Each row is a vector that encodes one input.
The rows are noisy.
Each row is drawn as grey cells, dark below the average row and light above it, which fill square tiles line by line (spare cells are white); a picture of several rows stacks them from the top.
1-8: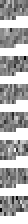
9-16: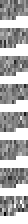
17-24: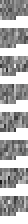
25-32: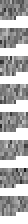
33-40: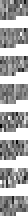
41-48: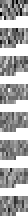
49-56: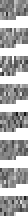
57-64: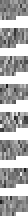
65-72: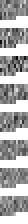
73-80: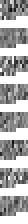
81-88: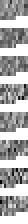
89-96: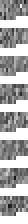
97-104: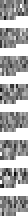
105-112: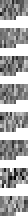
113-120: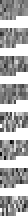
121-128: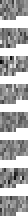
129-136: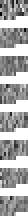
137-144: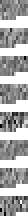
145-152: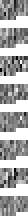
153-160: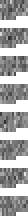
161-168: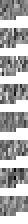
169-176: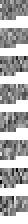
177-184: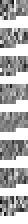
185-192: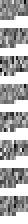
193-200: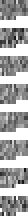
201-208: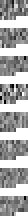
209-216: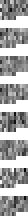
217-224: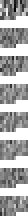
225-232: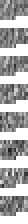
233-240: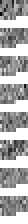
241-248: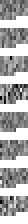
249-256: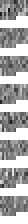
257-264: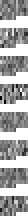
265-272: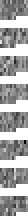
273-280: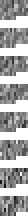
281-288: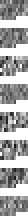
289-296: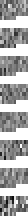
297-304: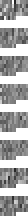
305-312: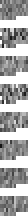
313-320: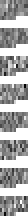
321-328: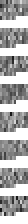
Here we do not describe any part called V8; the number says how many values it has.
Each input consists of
either two labels (each one of 6), or a point on a 6-point line and a value of V8, or a list of up to three points on a 7-point line.
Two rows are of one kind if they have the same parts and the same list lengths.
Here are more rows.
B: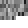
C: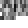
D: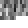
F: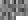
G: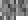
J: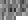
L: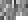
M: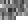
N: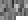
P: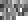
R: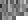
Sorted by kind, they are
B
C, D
F, G, N
J, M
L
P, R

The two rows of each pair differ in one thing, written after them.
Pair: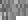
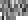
the value of V8
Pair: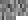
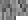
the value of V8
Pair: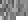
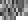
the place on the 6-point line
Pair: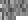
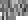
the place on the 6-point line
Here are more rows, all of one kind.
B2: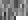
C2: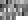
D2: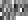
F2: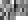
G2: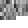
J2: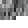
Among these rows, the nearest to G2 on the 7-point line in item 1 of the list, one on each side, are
B2 and F2.
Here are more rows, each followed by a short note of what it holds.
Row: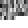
a list of one item
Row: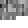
a list of three items
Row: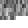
the empty list
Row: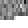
a list of one item
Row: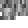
the empty list
